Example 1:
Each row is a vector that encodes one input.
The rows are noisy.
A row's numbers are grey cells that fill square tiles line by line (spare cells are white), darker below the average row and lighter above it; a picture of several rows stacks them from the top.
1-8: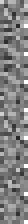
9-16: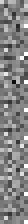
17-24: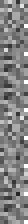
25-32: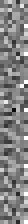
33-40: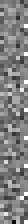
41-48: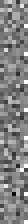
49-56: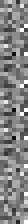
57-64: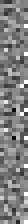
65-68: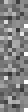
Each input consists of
a node of a 7-node tree.
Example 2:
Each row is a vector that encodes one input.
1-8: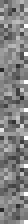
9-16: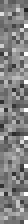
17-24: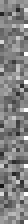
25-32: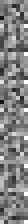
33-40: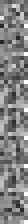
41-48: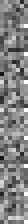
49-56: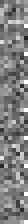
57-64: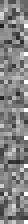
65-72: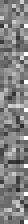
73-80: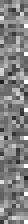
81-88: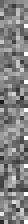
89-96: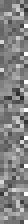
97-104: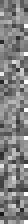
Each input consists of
five true/false values.
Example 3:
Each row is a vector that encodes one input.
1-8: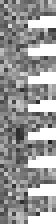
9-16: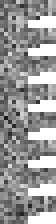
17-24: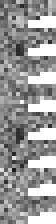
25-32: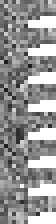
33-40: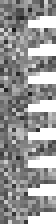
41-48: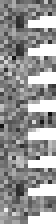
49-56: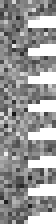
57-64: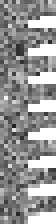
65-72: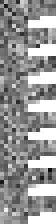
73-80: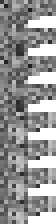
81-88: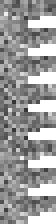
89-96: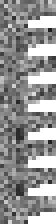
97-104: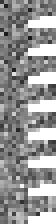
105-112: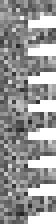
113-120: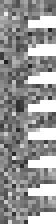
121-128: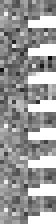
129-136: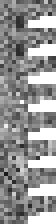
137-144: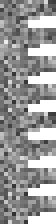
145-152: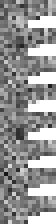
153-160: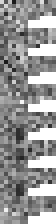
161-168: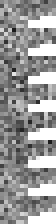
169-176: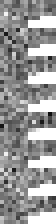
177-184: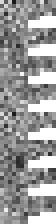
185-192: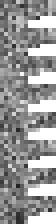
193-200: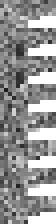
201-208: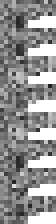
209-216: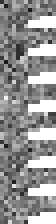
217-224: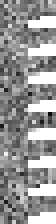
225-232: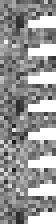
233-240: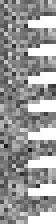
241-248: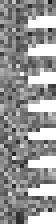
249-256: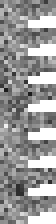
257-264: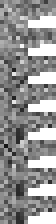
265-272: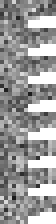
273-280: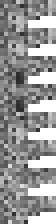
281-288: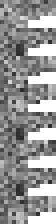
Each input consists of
a point on a 15-point line.
